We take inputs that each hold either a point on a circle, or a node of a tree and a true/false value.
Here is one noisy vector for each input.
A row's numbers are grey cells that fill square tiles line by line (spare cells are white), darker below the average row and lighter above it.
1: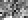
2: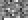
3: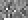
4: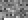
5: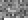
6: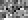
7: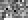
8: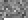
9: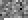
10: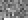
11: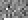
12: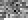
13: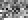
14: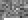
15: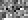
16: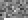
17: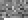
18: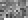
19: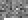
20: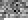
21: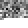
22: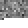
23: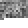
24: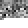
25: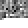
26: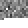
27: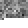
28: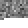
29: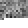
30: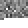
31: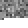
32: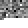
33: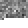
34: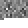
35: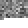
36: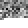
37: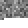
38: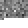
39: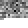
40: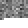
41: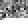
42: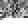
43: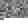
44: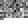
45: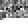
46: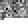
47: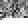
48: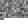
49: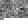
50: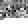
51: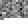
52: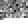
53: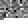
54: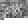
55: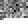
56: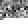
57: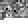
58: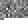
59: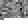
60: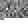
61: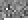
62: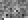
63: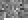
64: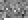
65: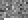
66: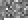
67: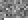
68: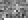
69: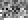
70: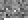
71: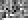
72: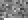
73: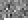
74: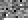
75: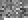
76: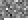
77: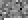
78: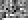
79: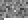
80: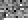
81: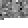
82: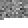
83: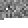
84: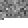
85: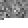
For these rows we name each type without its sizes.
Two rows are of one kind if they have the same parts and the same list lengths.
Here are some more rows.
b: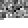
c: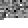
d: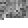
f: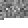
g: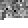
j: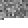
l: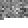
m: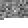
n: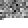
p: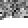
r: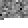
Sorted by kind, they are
b, c, g, n, p
d, f, j, l, m, r

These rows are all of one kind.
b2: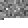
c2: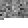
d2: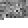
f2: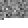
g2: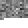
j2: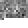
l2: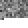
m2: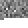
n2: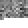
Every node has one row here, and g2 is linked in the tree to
c2 and n2.
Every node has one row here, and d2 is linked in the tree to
j2.
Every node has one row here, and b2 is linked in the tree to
f2, l2 and m2.
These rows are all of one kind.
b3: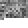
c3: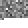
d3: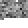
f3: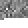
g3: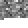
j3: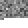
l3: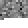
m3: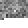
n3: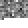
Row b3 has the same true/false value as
f3, j3 and m3.
